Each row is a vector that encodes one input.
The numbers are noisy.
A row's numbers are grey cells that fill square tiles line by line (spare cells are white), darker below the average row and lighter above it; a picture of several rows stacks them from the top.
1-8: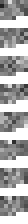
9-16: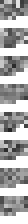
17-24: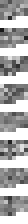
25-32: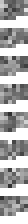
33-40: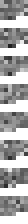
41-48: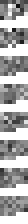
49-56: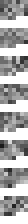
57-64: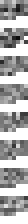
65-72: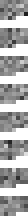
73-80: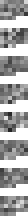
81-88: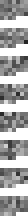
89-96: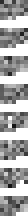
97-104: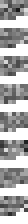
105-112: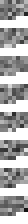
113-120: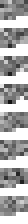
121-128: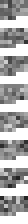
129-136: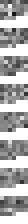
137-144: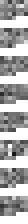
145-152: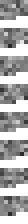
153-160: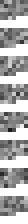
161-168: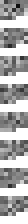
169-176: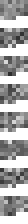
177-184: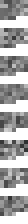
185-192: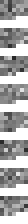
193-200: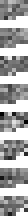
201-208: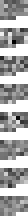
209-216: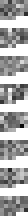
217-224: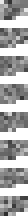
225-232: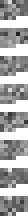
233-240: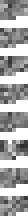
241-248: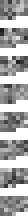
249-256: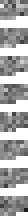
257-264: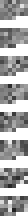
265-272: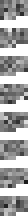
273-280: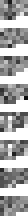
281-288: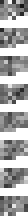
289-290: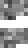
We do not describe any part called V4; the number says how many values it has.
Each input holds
a list of up to three items, each a point on a 5-point line and a value of V4.
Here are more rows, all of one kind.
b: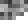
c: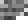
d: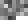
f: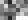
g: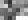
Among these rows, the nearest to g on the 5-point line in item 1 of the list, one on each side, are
b and d.
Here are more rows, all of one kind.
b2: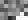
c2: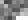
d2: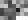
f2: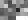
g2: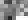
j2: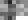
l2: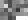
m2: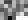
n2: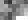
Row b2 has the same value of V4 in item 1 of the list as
g2 and j2.
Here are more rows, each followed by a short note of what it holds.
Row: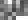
a list of two items
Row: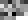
the empty list
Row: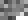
a list of one item
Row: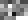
the empty list
